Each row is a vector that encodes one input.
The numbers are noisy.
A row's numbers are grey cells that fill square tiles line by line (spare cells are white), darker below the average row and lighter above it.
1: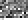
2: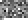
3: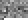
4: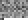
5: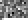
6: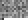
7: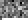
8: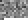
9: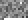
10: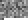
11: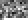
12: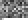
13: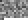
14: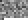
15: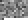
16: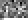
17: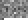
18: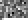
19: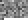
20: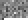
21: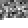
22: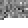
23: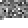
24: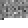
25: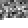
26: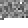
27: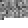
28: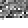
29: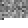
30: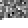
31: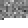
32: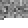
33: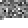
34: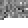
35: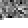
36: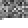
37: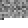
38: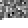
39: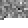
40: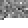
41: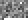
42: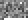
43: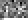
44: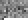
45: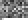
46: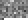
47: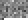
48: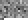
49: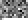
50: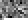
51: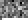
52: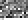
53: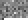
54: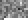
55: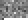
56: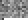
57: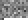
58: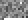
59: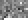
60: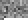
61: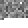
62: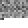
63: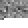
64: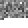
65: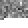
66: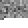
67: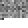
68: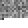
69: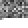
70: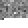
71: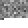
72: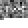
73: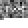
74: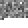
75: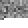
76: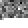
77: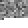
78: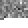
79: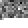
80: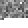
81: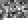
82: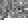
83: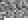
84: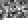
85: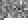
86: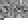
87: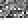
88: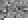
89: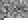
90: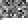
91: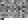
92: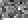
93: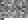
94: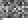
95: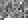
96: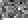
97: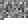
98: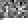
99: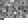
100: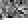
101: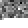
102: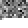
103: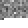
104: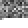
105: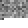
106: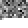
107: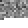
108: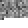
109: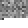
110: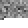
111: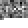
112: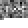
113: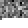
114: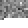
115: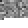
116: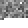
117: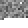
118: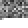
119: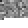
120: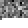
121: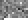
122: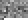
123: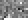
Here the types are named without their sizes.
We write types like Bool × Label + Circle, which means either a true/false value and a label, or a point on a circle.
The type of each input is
Line × Line + Tree + Unit.
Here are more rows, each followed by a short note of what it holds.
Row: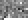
a point on each of two lines
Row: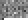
a point on each of two lines
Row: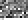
a fixed value
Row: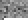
a point on each of two lines
